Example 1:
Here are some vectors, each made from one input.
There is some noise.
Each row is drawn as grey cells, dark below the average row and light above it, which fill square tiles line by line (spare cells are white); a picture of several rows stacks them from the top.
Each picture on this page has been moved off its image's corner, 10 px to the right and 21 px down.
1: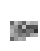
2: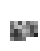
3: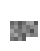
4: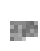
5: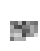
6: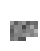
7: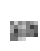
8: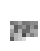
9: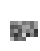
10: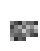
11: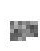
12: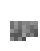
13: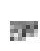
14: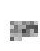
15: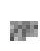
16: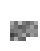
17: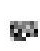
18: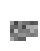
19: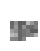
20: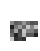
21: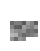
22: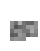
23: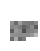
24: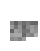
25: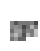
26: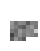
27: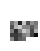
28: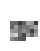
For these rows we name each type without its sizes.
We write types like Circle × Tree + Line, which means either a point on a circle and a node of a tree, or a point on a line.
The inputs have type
Bool × Bool × Bool.
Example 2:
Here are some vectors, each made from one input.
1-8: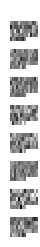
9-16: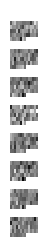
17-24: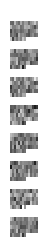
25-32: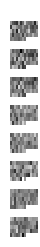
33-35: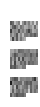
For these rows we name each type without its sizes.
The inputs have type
Line.
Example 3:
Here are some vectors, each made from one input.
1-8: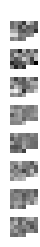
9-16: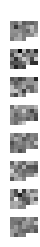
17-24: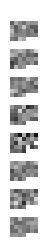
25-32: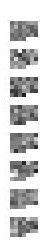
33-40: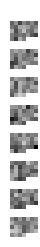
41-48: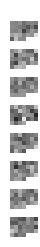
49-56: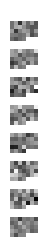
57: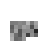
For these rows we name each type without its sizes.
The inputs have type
Bool × Bool × Bool × Bool.
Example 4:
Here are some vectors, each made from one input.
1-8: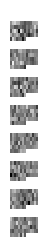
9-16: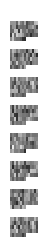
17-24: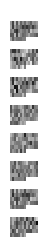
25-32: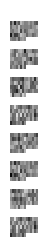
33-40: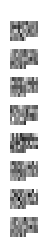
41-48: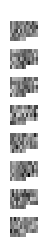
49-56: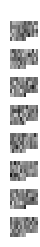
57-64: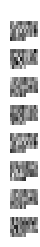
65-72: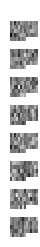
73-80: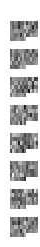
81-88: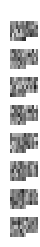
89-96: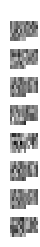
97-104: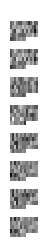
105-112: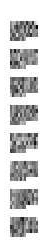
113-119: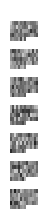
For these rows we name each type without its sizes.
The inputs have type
Label.
